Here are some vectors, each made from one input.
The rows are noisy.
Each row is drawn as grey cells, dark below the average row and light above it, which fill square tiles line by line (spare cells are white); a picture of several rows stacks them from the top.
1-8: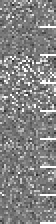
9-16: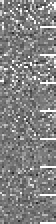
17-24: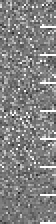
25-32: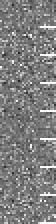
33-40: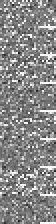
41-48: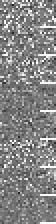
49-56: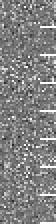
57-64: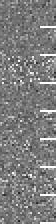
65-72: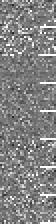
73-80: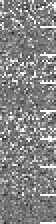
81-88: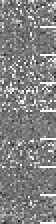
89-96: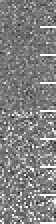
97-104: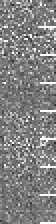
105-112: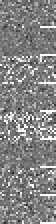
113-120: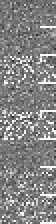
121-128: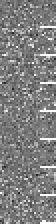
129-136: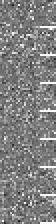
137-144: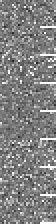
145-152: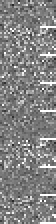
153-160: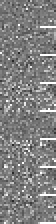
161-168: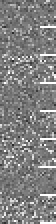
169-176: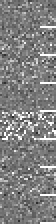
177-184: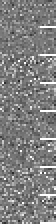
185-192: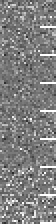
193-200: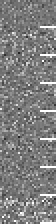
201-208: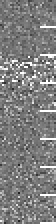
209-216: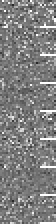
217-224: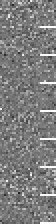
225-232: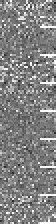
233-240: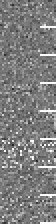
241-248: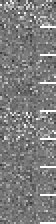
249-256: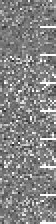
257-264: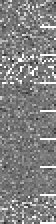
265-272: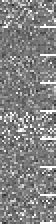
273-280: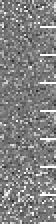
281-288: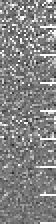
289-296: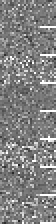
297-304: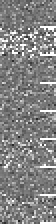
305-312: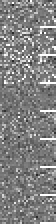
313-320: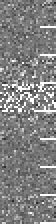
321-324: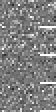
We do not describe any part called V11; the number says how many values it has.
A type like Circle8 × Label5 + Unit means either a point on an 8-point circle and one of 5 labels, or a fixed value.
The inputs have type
(Circle8 + V11) × (Line8 + Line16).
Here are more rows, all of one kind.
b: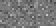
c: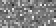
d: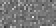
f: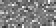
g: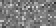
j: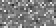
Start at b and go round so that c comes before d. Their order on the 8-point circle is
b, f, j, g, c, d.
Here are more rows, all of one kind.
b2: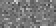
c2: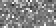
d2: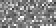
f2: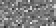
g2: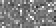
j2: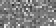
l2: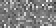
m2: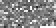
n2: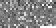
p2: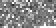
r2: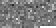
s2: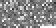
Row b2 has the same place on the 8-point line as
c2, f2, p2 and s2.
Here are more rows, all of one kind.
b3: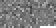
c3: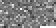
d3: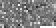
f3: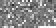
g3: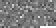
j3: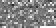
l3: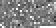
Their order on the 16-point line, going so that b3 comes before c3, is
j3, g3, l3, f3, d3, b3, c3.
